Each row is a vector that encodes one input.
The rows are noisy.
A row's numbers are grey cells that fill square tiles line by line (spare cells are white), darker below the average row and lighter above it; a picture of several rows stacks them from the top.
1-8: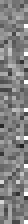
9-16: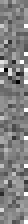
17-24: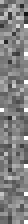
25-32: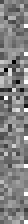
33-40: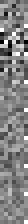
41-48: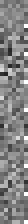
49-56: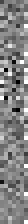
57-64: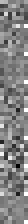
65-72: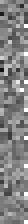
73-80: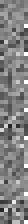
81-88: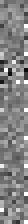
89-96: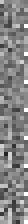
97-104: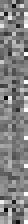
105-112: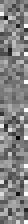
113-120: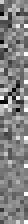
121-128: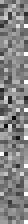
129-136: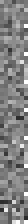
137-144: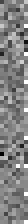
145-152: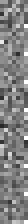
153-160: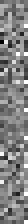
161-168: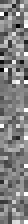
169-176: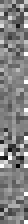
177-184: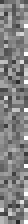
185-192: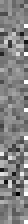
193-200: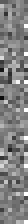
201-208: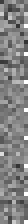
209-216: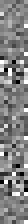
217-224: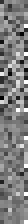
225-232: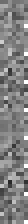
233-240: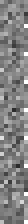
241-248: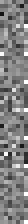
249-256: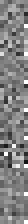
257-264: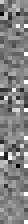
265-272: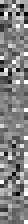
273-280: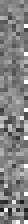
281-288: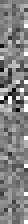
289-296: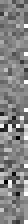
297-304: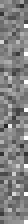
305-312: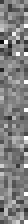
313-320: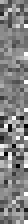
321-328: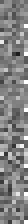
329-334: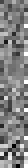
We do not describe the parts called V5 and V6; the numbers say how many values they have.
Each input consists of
either a point on a 12-point line, a value of V5 and a value of V6, or three true/false values, or a list of up to two points on a 13-point line.
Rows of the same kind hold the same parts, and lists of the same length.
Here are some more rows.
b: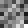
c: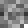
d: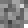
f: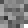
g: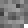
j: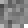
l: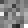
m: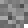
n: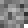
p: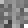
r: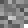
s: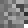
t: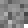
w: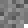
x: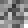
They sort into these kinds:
b, c, g, w, x
d, j, p
f
l, m, n, t
r, s

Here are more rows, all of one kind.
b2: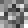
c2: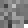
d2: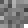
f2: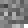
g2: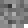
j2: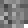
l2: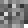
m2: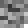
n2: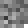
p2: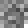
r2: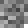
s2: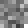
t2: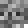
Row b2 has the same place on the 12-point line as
f2, n2, r2 and t2.
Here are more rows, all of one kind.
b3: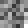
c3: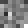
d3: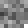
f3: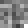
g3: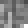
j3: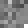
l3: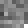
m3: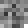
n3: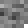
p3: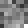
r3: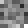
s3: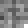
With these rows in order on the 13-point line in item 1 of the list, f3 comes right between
p3 and s3.
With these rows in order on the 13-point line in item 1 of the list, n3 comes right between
j3 and m3.
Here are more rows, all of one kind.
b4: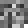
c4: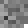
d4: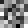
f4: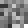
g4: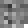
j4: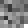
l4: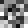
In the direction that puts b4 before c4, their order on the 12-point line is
f4, j4, b4, g4, d4, l4, c4.
